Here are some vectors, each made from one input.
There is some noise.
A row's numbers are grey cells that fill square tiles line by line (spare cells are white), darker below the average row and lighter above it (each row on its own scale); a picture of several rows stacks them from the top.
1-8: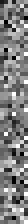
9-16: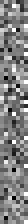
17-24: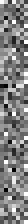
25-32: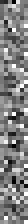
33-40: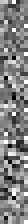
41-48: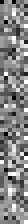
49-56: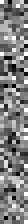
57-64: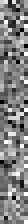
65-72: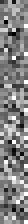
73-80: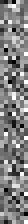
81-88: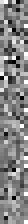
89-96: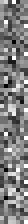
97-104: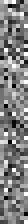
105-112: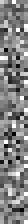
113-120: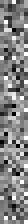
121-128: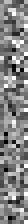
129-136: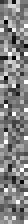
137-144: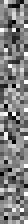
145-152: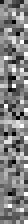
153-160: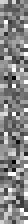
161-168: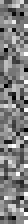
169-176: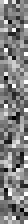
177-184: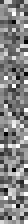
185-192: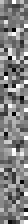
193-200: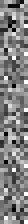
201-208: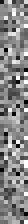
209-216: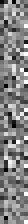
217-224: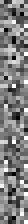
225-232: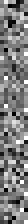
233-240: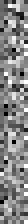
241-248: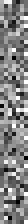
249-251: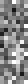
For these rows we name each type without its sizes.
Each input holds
either a point on a circle and a true/false value, or a fixed value.
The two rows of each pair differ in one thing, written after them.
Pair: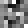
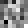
the true/false value
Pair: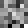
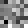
the place on the circle
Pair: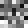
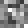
the place on the circle
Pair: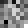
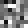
the true/false value
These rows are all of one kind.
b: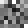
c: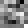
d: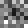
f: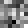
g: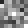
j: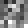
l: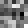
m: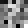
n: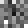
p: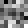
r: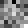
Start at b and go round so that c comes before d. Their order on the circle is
b, g, c, m, j, r, d, n, f, l, p.
